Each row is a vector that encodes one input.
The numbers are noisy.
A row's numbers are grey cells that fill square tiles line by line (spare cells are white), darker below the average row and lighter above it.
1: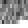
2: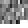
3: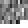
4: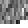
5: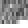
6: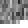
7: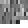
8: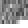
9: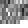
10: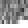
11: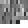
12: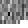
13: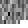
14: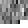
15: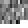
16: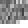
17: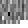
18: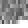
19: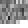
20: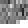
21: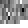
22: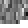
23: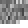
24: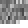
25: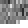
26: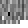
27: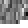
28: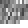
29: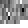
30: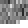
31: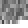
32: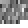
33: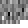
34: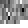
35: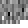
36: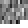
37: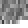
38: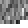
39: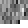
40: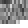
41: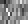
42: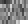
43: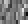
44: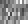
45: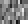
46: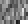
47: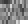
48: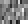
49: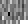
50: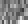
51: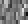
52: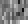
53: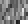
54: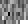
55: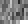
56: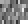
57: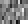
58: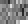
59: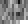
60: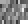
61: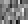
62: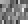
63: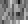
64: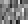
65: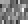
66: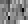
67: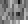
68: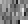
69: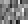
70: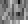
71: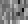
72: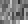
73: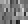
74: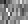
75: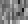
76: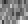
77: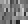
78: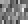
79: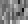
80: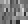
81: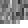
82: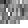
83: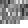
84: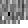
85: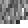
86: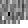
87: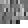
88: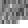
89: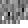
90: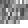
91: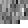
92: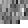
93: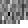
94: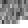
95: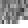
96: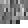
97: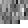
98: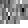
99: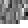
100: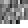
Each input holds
either one of 4 labels and a point on a 5-point line, or a point on a 6-point line.
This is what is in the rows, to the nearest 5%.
About 60% of them hold one of 4 labels and a point on a 5-point line. The rest hold a point on a 6-point line.
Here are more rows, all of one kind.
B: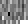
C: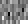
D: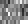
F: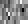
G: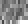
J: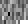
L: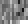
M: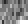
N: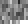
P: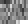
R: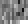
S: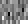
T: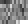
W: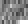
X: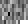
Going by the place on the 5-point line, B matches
C, J, S and X.
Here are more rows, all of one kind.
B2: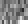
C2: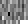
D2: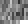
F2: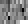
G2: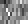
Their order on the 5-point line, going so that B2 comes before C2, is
G2, F2, B2, D2, C2.
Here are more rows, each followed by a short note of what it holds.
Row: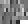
a point on a 6-point line
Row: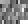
a point on a 6-point line
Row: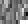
a point on a 6-point line
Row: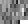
a point on a 6-point line
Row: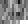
one of 4 labels and a point on a 5-point line
